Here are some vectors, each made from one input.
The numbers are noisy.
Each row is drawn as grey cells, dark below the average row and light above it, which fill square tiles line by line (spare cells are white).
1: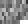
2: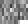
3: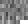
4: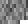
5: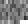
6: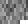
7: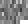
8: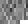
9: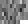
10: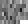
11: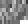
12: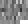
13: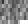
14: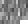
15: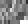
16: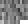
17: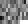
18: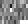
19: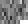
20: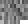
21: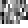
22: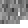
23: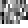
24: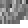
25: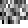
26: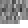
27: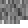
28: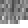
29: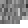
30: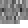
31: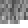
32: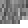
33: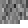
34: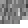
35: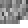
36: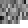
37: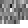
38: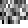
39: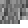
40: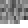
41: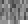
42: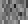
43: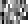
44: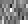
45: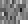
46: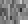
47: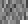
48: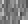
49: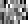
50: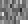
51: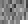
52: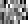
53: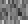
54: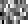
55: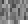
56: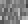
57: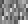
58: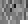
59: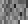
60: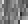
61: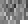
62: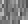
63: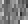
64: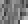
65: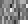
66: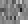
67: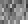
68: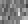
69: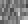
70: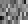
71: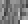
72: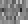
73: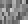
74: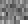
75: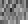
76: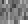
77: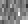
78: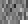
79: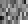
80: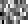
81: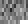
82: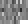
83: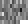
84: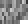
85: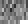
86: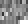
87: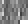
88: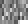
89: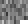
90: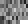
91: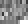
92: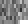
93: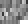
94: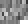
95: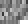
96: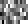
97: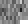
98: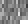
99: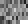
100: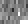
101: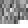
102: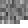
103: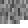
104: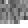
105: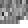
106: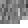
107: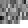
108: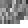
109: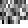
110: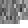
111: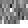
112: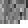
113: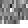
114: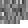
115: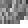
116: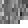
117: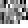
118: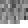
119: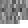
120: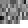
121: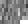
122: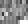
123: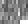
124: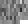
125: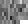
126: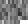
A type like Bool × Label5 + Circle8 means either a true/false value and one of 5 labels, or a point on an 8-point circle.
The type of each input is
Bool × List3(Line5) + Line4.
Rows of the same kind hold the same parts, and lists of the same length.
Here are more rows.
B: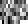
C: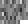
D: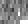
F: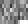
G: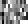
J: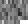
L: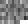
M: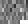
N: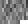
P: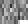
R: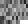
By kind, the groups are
B, G
C, D
F, P
J, L, M, N
R

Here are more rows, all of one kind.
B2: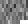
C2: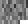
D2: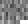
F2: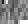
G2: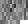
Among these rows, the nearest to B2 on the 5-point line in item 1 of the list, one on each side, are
D2 and G2.
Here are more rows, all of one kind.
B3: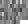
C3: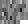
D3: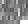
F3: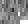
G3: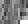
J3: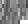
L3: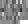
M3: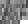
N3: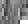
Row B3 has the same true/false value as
C3 and L3.
